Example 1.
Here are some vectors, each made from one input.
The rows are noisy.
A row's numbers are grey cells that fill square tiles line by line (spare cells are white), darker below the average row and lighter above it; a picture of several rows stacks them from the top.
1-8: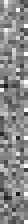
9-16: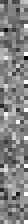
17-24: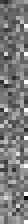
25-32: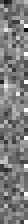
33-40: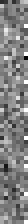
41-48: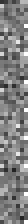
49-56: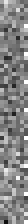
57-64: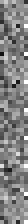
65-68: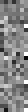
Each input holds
either one of 5 labels, or a point on each of two 4-point lines.
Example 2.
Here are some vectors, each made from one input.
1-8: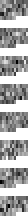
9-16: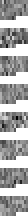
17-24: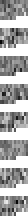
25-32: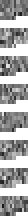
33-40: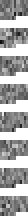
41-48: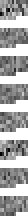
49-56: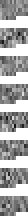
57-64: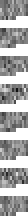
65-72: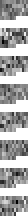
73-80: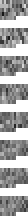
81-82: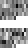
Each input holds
either a point on an 11-point circle, or a node of an 11-node tree.
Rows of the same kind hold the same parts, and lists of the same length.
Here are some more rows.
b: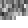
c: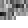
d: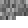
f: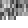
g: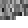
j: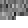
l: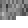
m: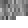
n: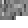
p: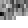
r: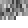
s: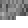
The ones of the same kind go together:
b, c, f, p, r
d, g, j, l, m, n, s

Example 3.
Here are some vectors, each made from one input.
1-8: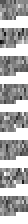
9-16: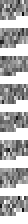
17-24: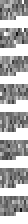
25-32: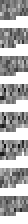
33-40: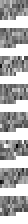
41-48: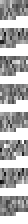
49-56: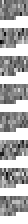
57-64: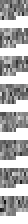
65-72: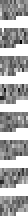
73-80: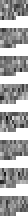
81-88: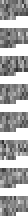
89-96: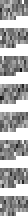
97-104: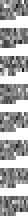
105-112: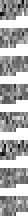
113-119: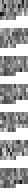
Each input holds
either a point on an 11-point circle, or a node of an 8-node tree.
